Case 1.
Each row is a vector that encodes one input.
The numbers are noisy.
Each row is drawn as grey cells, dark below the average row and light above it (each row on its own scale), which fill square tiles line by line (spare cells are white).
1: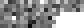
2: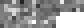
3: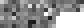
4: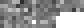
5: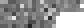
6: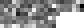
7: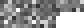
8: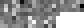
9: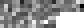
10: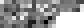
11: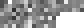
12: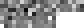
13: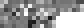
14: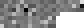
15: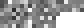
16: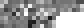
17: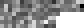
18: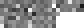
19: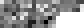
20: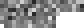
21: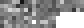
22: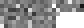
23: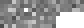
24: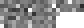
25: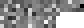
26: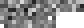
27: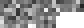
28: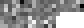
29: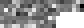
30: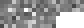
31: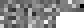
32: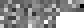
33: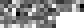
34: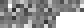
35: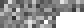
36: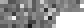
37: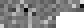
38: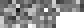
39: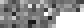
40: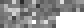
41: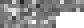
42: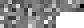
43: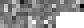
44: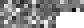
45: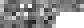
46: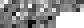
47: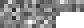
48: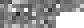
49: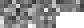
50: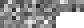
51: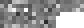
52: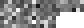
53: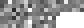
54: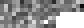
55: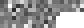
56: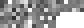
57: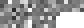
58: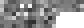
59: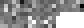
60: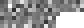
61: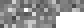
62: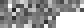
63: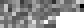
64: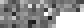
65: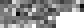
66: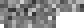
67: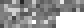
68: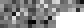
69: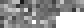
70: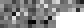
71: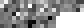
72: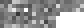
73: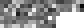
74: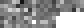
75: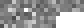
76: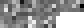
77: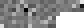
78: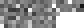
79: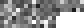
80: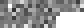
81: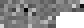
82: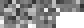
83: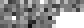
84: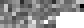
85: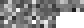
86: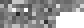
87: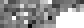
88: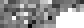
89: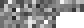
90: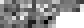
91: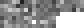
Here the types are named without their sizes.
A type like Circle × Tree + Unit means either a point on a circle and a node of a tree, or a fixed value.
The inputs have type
Bool × Bool × Bool × Bool + Label.
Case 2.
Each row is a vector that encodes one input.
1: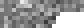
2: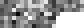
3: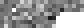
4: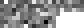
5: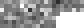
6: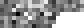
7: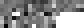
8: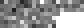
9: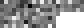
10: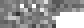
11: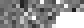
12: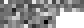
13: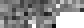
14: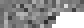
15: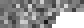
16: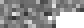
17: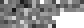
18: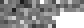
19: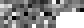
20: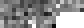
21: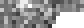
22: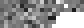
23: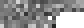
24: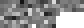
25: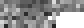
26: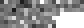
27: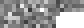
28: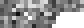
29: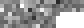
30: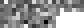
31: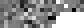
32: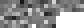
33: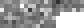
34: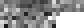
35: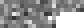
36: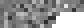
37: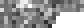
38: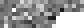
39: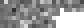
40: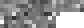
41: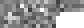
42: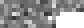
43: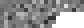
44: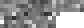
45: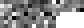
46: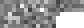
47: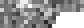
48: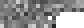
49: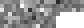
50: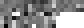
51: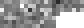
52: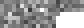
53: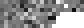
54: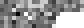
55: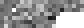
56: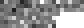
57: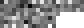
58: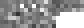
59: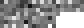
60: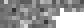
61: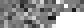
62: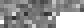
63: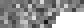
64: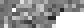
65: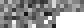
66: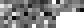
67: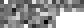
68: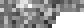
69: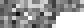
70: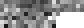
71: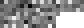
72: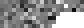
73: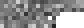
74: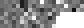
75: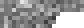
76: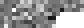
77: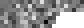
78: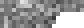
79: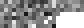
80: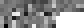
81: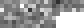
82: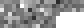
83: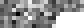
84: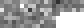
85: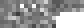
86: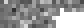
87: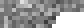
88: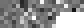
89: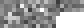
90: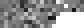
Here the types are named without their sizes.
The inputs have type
Bool × Bool × Bool × Bool + Label.
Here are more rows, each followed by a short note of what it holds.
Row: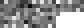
four true/false values
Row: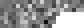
four true/false values
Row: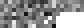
a label
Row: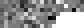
four true/false values
